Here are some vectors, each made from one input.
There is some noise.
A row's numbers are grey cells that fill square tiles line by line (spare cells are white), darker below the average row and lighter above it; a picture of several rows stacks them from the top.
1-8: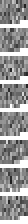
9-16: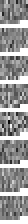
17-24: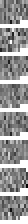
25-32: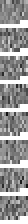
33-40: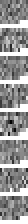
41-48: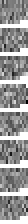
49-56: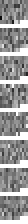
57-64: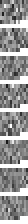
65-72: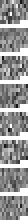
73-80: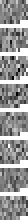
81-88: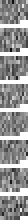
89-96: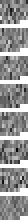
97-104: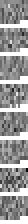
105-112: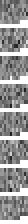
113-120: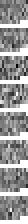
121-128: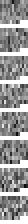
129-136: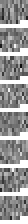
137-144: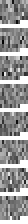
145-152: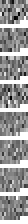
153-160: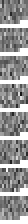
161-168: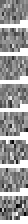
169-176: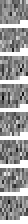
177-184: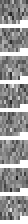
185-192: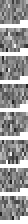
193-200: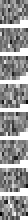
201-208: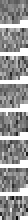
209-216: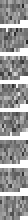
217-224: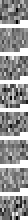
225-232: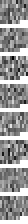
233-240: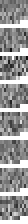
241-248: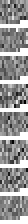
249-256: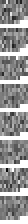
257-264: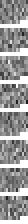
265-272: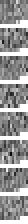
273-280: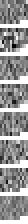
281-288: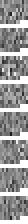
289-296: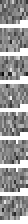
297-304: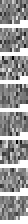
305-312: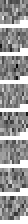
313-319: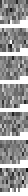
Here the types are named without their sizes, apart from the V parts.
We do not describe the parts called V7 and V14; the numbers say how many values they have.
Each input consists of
a value of V14, together with either a label and a true/false value, or a value of V7.
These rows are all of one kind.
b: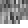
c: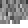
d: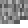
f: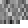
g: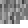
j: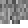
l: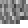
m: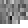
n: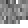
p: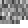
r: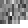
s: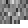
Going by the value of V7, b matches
c, d and s.
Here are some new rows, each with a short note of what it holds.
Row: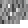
a value of V7 and a value of V14
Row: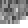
a label, a true/false value and a value of V14
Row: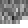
a label, a true/false value and a value of V14
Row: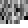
a label, a true/false value and a value of V14
